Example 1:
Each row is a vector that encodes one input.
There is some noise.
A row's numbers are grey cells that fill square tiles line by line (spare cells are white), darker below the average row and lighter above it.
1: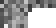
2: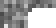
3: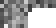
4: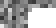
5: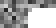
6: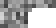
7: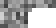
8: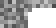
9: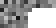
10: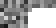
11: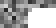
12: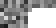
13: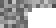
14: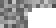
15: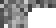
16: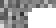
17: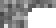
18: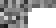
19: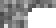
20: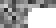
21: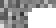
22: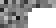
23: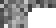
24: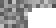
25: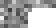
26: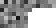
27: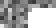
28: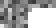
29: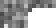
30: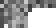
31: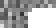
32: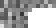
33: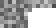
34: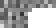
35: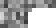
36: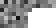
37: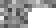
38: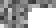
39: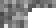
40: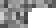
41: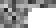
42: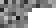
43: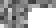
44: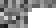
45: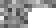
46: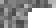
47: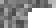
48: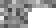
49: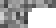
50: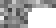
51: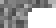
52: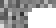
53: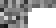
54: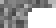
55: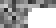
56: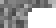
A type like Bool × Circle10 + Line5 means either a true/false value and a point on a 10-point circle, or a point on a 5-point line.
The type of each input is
Line11.
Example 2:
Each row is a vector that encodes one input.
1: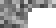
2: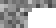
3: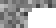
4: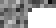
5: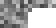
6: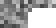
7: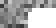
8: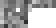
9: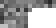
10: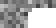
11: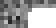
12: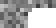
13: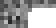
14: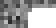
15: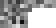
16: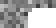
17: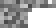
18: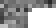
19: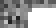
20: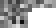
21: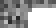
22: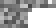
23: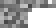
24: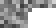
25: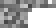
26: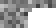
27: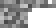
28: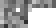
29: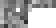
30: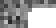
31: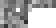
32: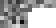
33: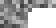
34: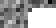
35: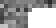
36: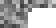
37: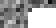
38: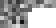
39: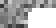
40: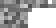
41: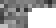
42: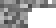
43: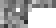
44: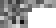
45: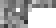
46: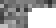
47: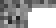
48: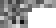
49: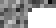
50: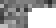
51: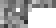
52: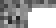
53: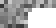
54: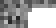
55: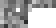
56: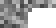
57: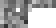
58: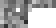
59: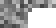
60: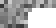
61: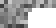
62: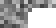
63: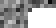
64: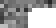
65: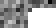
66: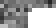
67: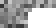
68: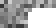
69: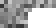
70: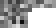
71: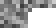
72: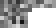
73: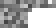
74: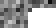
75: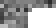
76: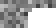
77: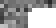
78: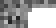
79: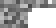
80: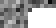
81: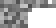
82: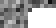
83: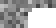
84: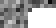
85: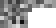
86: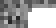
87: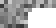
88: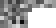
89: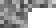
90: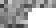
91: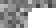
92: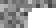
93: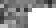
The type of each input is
Tree9.
